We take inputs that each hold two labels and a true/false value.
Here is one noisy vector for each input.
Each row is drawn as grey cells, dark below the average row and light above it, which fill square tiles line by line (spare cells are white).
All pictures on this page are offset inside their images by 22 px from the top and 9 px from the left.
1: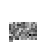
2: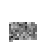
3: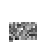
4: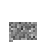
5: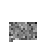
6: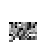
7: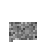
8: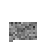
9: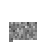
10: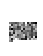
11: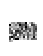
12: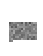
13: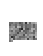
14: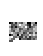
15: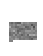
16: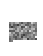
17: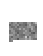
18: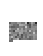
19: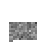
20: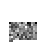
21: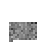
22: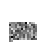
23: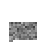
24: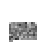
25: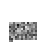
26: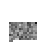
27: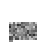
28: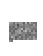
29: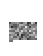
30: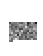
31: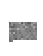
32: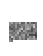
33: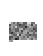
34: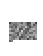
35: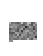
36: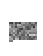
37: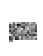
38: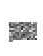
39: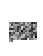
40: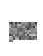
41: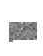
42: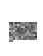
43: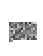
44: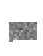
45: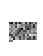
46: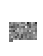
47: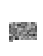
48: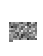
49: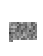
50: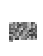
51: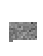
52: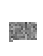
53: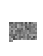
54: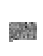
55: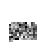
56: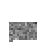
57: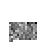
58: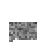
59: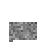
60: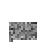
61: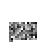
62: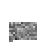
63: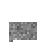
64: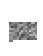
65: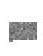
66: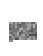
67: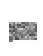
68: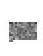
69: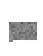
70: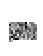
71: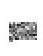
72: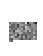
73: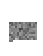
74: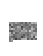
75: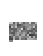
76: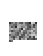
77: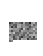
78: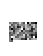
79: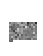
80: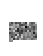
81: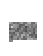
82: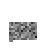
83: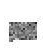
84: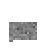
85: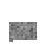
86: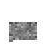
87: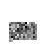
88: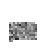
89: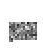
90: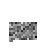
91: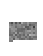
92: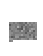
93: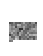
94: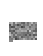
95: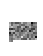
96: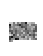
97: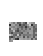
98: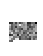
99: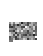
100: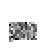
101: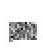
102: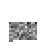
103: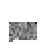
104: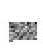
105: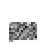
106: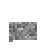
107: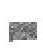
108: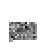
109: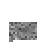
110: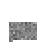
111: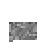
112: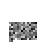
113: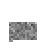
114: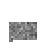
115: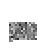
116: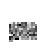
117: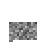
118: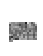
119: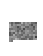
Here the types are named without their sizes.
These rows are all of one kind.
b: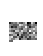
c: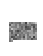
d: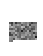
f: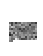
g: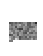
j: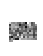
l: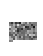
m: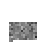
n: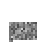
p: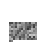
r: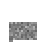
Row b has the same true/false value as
g, j and l.
